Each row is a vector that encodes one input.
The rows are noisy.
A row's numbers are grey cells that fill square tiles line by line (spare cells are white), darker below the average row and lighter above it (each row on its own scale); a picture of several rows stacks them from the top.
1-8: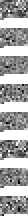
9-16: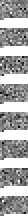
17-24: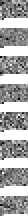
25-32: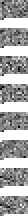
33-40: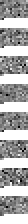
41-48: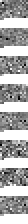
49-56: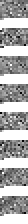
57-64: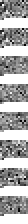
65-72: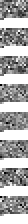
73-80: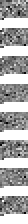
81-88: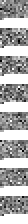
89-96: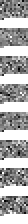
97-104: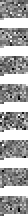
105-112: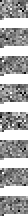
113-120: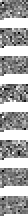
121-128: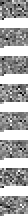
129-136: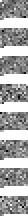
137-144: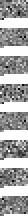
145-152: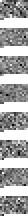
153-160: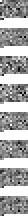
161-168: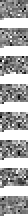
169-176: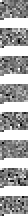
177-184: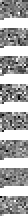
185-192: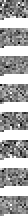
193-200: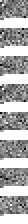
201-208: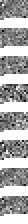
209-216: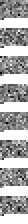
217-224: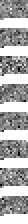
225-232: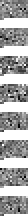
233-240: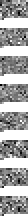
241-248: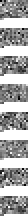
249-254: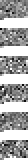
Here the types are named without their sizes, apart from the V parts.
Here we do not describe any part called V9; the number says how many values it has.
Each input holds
either a node of each of three trees, or four true/false values, or a value of V9.
